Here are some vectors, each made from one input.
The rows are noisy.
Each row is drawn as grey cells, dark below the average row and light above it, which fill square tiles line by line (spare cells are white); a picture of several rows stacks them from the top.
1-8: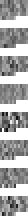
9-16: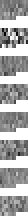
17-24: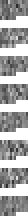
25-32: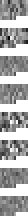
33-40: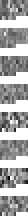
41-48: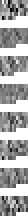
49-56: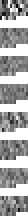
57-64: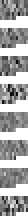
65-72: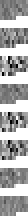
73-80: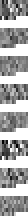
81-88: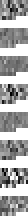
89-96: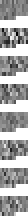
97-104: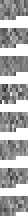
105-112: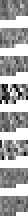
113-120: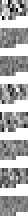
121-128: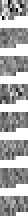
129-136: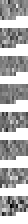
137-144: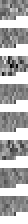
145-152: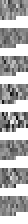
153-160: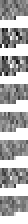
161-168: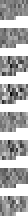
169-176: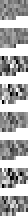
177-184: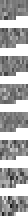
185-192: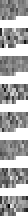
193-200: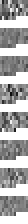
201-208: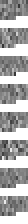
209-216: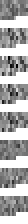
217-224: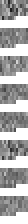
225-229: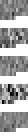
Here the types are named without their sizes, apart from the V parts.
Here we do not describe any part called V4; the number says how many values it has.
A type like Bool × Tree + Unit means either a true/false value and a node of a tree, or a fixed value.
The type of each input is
List(Line × V4).
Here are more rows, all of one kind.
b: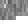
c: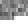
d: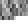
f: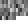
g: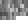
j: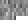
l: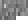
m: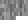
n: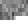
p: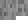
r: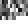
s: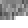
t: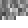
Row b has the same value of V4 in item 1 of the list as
j and l.
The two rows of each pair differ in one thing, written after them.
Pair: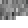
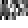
the value of V4 in item 1 of the list
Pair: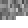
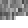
the value of V4 in item 1 of the list
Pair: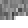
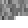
the value of V4 in item 1 of the list
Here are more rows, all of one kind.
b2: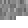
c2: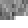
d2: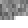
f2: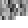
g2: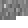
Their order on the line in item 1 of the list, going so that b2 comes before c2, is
b2, f2, d2, c2, g2.
